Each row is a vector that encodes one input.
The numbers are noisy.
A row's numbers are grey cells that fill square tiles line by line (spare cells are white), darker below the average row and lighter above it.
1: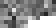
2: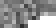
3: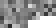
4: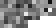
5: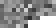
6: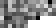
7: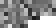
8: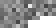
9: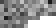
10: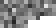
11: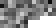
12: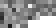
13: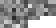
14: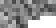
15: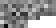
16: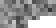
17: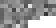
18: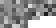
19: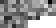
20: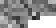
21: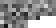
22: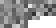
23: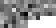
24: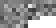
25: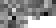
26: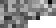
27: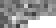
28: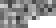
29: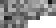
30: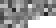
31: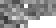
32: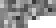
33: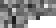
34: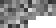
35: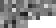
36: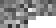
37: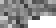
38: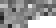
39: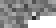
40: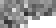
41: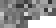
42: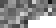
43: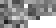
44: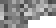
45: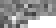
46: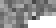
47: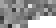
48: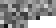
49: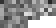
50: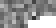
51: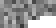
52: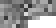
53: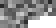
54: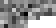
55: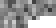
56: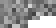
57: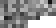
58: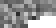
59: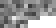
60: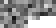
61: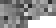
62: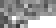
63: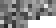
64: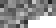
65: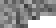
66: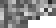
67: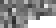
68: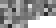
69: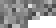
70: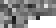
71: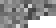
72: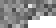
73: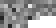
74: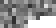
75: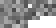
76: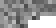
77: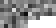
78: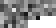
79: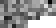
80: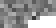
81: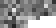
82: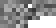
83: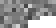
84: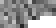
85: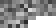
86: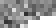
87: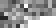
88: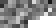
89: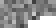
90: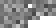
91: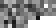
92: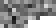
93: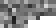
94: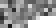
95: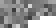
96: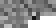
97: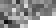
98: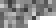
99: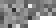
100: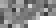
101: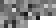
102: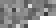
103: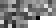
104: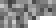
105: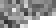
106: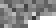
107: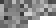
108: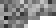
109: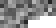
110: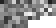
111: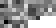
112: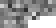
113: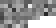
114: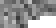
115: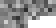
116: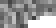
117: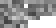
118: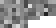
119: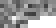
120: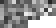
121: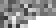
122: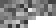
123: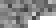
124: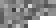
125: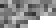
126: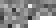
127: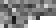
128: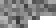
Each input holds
either a point on an 8-point circle and a true/false value, or a point on an 11-point circle.
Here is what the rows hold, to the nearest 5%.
About 45% of them hold a point on an 8-point circle and a true/false value. The rest hold a point on an 11-point circle.
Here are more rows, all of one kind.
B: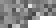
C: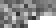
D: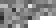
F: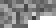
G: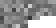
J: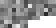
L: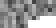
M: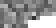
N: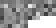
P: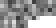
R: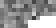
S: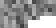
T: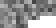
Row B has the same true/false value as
D, G, J and N.
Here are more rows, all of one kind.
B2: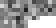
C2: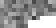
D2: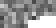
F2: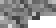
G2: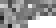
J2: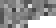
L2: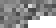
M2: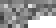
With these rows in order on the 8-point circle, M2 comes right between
G2 and L2.
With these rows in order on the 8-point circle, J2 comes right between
C2 and F2.
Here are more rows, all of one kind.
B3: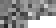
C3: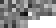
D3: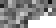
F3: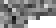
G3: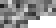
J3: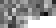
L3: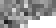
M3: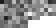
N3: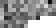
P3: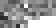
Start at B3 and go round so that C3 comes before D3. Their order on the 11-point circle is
B3, C3, F3, J3, L3, P3, G3, D3, M3, N3.
